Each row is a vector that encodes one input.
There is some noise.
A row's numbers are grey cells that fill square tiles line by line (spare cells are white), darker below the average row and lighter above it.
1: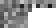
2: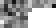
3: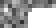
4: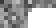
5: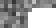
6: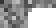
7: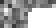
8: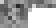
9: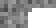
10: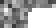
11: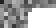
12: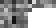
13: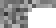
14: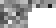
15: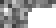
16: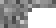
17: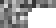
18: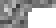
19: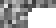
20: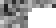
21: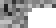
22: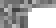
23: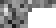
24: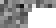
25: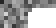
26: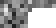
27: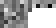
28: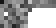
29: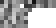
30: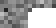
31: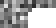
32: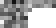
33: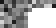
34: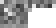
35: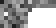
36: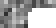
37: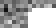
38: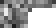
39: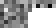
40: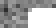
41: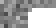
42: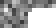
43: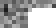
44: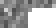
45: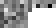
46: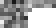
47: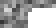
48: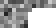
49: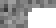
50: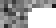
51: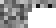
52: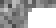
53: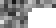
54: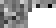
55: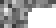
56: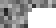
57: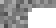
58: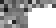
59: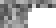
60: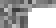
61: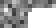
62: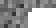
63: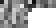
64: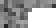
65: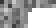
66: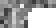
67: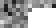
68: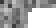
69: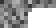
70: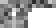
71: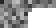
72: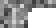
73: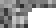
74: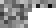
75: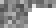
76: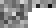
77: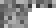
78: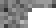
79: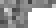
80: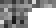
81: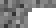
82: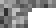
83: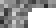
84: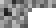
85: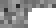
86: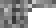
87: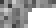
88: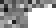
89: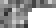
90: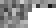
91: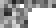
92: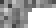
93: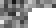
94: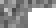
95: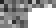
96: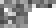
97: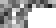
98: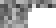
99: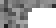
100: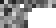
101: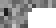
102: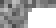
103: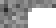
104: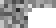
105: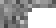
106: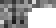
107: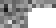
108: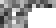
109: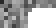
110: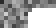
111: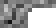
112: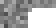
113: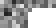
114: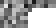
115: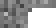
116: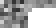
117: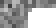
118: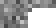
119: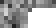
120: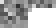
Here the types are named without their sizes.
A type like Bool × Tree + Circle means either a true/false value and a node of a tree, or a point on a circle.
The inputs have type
(Bool × Bool × Bool × Bool + Line) × Tree.
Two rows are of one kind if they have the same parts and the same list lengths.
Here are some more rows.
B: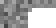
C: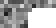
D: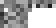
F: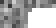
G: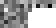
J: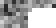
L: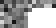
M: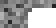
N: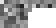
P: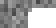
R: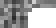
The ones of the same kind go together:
B, D, F, G, J, L, M, N, P, R
C

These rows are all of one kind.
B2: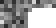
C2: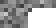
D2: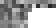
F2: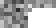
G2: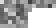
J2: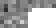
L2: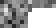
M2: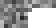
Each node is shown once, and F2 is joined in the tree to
M2.
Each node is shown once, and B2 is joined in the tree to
M2.
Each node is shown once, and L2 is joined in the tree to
C2.
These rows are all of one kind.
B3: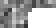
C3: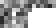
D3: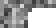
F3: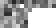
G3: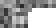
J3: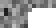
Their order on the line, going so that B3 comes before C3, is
B3, D3, F3, C3, J3, G3.
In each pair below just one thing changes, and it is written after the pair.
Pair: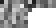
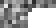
the place on the line
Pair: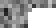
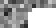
the place on the line
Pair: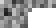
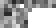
the place on the line
